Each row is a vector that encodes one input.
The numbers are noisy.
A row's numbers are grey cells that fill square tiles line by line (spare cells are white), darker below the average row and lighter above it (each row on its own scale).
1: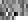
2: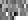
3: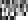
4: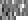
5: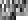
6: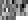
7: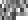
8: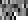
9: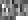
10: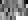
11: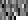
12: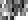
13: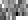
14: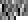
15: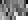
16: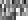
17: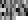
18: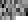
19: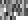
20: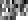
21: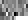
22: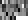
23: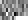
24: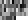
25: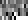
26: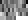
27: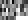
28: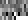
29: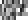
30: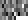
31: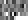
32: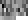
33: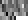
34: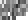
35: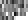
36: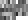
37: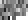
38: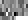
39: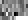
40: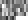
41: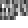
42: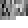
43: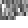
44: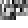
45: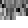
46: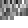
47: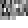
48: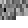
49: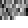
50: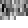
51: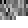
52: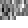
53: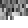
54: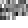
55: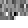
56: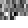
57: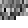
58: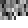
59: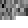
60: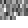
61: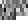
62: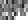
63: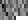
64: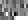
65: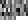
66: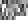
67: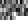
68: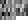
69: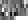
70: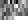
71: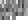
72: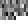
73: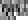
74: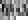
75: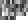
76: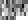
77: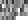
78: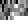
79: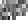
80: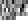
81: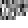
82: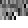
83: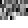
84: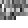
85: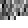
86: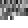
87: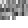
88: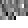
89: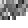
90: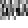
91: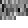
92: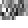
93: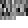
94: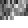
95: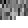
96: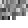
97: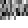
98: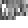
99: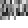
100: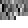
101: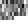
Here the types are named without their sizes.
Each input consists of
a point on a circle and a true/false value.
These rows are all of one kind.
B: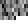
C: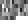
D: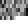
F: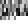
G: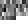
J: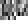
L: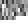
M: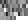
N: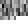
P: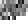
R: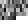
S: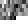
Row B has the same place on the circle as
G, R and S.
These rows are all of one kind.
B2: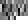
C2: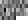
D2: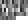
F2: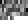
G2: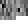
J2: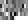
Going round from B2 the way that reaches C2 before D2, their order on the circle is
B2, C2, D2, F2, J2, G2.
